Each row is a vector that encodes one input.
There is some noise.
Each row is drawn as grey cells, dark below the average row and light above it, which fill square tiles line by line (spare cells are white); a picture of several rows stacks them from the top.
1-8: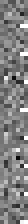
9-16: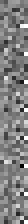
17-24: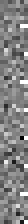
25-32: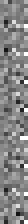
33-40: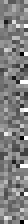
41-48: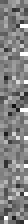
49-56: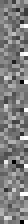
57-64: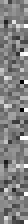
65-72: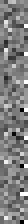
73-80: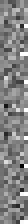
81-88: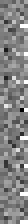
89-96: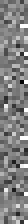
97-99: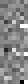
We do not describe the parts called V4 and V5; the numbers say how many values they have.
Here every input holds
a point on a 6-point circle and a value of V5, together with either three true/false values, or a value of V4.
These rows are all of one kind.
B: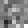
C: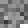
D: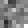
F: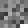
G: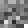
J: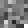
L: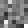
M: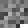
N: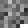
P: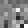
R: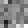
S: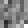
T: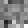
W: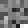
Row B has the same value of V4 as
D, L and N.
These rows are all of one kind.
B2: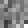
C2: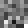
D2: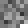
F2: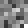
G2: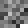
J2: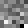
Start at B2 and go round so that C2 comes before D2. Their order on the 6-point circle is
B2, F2, J2, C2, G2, D2.
